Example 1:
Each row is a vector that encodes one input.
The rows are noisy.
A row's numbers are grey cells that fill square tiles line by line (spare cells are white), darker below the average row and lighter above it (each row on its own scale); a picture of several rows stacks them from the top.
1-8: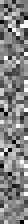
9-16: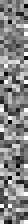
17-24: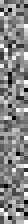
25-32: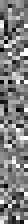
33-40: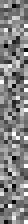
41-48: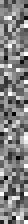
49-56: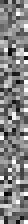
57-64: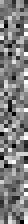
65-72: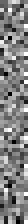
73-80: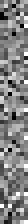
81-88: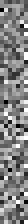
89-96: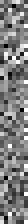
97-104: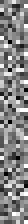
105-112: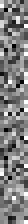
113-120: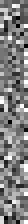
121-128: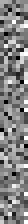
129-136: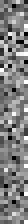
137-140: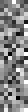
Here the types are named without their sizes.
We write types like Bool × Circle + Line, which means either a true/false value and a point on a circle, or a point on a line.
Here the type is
List(Line).
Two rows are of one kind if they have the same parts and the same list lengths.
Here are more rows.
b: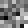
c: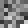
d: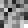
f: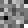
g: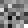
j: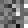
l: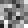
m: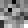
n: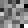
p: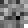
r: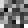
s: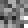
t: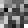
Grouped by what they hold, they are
b, f, j, n, p, s
c, d, m
g, l
r, t

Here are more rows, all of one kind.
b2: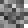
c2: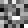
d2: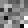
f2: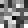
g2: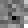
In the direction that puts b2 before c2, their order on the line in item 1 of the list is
f2, g2, b2, d2, c2.
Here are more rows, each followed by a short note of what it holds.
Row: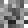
a list of three items
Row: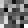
the empty list
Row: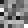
a list of two items
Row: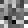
a list of three items
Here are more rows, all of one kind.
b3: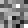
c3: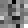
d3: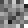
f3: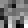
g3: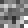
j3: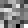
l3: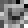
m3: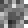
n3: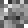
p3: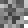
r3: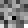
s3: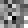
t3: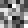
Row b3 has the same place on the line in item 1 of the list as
j3, r3, s3 and t3.
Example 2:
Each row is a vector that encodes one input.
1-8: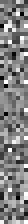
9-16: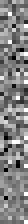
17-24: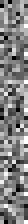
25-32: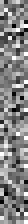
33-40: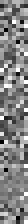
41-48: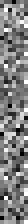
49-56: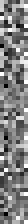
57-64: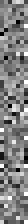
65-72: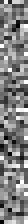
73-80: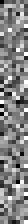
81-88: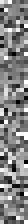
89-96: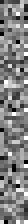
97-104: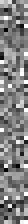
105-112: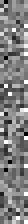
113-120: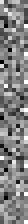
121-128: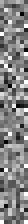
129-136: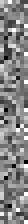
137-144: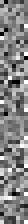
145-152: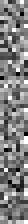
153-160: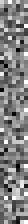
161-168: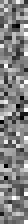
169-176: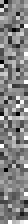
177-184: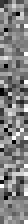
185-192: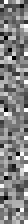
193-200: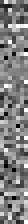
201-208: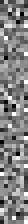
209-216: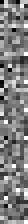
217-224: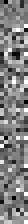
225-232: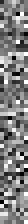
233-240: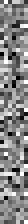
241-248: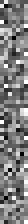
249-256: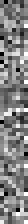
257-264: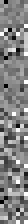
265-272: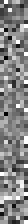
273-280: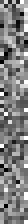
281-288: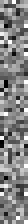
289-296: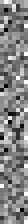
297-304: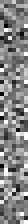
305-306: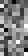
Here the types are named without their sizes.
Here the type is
Label × (Label + Line).
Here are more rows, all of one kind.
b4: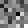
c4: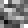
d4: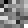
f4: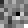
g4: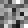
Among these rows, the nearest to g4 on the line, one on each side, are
c4 and d4.
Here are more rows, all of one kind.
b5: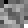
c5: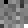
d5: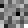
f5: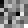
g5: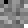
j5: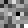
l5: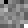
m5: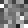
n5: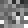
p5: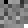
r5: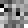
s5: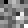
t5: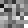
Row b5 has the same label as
f5, m5 and s5.
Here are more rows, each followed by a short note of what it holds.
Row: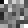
a label and a point on a line
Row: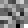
a label and a point on a line
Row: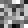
a label and a point on a line
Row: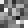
two labels
